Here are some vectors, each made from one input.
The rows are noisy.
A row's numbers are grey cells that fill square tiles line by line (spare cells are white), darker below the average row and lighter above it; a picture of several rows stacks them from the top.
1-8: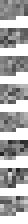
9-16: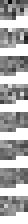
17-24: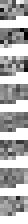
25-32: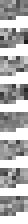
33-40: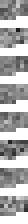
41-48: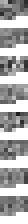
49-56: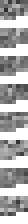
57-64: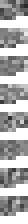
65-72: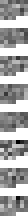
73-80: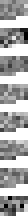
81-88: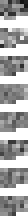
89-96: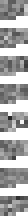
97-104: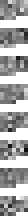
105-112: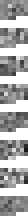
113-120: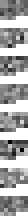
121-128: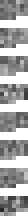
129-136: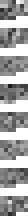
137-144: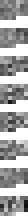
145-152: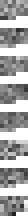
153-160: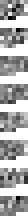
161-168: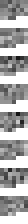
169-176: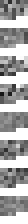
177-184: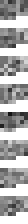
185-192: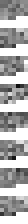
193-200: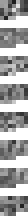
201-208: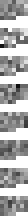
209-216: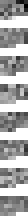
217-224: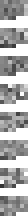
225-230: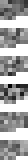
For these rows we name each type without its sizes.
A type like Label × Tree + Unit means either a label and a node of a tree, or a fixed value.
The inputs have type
List(Line).
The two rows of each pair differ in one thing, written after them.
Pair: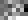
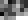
the place on the line in item 2 of the list
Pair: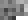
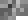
the place on the line in item 2 of the list
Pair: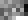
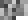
the place on the line in item 1 of the list
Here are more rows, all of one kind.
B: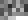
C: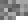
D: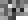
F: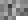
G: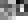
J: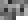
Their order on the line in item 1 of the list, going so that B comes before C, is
F, J, B, C, D, G.
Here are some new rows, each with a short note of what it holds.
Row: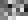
a list of two items
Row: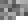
a list of two items
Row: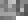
a list of two items
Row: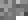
a list of one item
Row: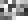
the empty list
